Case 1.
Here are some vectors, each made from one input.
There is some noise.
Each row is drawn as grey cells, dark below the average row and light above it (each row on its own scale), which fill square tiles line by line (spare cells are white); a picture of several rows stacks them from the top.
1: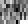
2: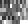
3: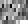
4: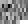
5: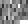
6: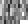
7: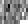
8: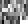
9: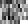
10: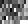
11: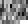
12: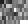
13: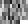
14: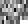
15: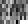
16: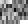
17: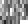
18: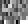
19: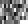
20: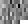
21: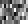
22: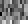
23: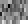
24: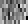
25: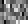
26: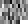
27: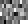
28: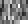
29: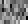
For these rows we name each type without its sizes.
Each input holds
three true/false values.
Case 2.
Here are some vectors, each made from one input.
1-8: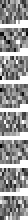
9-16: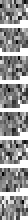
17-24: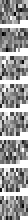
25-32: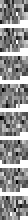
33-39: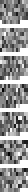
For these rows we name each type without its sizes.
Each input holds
a label.
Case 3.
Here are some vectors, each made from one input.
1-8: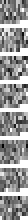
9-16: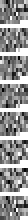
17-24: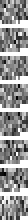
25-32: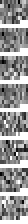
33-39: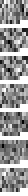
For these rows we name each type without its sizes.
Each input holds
a label.
